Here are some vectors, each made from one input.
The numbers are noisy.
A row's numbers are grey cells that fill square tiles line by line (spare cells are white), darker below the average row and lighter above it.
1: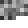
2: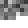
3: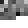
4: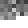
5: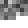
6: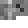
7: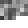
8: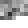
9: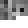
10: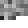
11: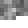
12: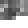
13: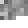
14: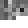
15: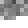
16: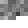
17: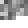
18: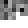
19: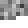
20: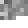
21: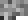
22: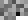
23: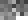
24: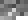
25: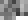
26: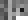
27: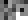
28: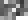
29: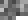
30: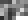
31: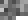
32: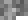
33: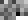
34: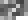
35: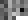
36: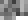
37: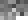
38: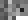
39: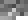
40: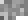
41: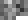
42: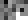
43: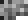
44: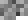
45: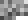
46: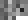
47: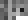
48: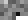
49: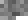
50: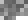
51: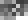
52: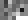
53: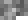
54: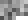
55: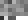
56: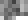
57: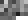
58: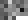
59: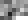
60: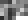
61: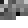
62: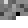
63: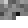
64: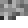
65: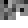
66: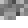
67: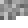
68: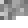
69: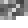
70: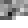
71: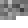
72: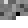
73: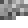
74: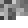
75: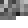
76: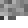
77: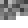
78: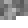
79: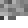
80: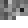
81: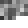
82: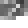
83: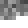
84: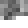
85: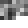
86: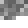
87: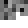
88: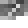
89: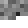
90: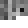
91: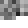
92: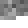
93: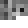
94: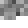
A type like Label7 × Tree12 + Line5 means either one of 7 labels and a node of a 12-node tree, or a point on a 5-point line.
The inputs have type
(Bool × Bool × Bool + Line6) × Line6.
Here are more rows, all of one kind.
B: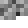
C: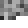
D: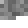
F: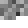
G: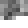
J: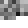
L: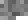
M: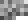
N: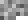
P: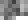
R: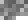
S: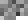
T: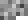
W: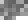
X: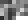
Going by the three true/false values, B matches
F, R, S and W.
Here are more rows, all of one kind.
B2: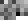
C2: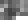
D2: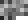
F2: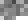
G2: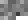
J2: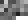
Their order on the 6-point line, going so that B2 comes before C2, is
B2, J2, D2, G2, F2, C2.
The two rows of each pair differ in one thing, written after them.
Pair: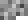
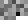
one of the three true/false values
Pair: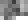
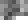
the place on the 6-point line
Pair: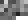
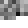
one of the three true/false values
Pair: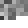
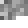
one of the three true/false values
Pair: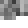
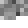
one of the three true/false values
